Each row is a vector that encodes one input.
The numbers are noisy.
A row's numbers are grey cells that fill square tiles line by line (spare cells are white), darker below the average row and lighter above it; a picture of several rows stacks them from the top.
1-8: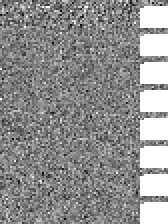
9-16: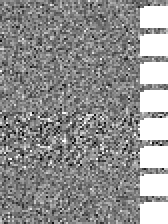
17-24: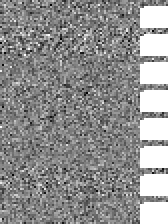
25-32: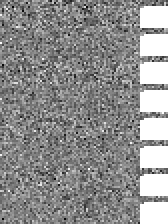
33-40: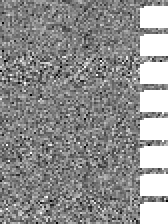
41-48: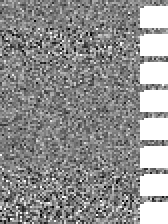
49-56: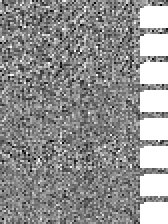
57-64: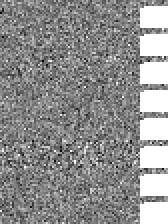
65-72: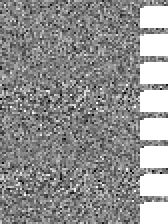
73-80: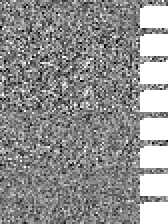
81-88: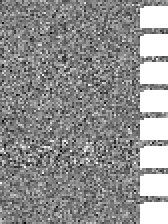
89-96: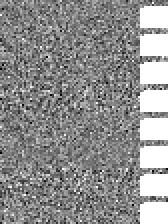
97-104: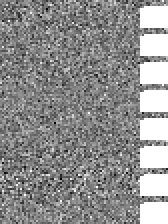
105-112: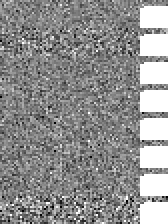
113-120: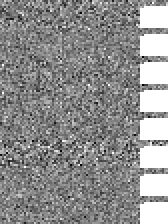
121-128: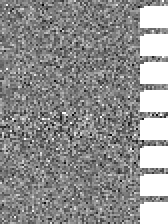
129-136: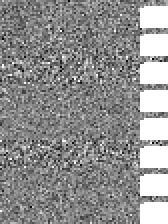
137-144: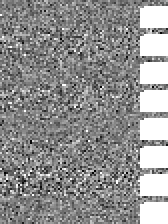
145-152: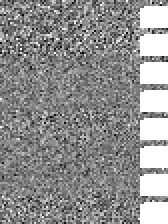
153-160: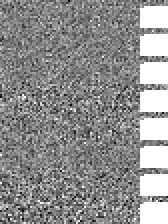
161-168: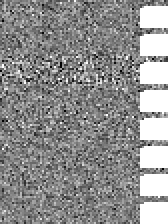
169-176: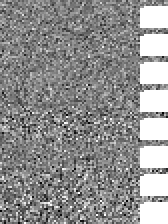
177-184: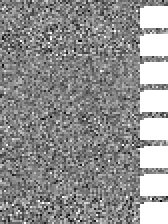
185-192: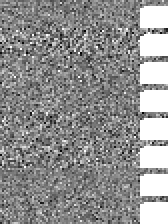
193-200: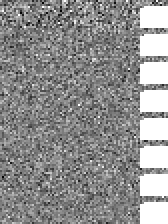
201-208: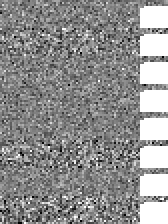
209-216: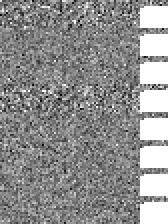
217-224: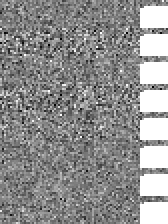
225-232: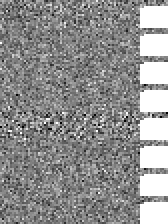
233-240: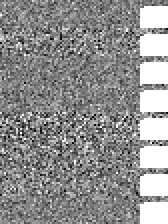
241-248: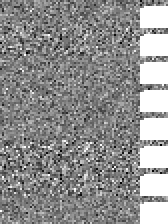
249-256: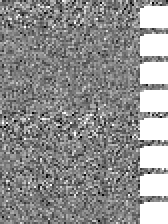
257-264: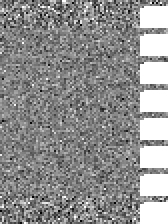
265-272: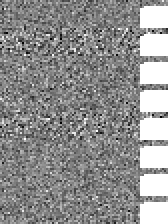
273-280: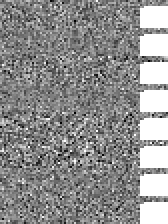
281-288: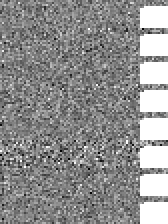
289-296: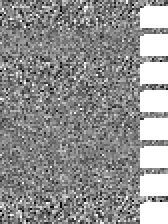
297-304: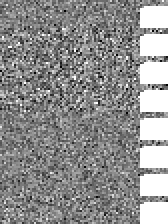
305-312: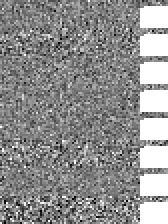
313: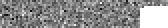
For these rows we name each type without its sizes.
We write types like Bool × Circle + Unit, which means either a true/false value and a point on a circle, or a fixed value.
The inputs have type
(Bool × Bool × Bool × Bool + Unit) × Circle + Line.
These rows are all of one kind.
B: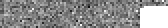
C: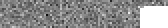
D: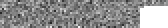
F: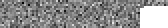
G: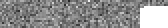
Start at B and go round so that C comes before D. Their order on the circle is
B, F, G, C, D.
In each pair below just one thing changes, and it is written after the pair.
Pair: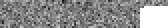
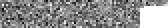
the place on the circle
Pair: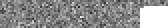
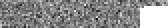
the place on the circle
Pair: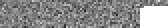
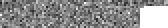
the place on the circle
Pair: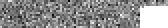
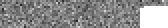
the place on the circle
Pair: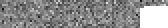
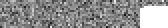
one of the four true/false values
